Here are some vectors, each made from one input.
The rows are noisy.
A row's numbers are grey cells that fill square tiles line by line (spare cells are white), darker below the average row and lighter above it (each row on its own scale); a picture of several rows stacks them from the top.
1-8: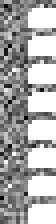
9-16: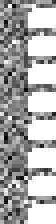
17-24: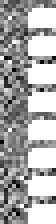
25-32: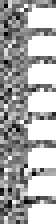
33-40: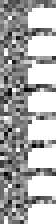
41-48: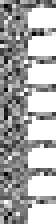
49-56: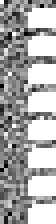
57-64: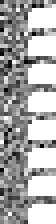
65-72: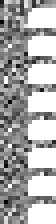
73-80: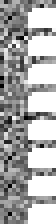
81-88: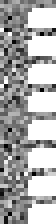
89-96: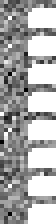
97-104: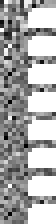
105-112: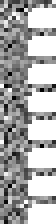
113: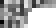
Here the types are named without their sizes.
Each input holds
either a node of a tree, or five true/false values.
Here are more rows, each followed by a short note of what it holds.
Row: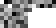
five true/false values
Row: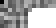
a node of a tree
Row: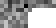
five true/false values
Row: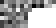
a node of a tree
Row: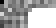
a node of a tree
